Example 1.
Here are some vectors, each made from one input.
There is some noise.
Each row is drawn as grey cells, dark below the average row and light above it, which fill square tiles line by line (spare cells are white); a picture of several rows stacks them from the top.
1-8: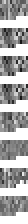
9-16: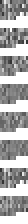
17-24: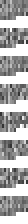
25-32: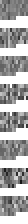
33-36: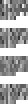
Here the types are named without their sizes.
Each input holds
a node of a tree.
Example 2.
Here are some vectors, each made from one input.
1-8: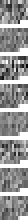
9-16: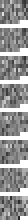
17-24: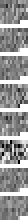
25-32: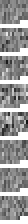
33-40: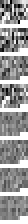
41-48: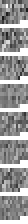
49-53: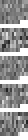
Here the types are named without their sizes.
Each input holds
three true/false values.
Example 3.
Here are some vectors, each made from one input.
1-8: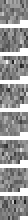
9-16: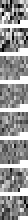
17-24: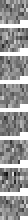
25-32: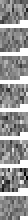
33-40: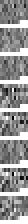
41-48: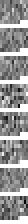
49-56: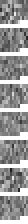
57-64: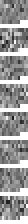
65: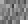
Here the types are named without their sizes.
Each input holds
a point on a line.
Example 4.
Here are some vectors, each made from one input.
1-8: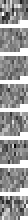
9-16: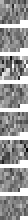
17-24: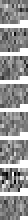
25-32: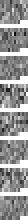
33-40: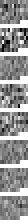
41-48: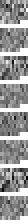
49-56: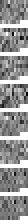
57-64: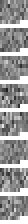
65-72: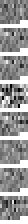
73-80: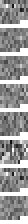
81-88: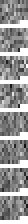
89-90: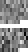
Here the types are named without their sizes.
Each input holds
a point on a line.
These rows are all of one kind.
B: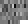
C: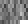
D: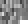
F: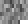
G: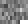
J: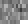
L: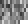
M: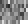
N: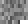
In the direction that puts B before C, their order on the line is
B, C, G, N, F, J, L, M, D.
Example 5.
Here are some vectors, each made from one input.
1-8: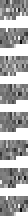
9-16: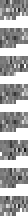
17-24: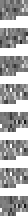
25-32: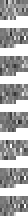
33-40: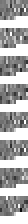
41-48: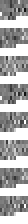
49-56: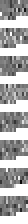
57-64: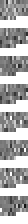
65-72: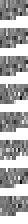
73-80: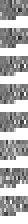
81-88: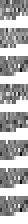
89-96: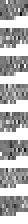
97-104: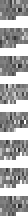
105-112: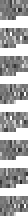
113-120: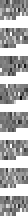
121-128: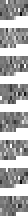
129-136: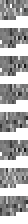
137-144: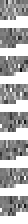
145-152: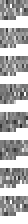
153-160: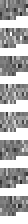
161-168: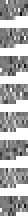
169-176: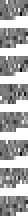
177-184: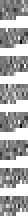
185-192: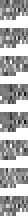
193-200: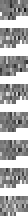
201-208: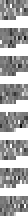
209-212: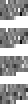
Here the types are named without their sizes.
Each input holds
a node of a tree.
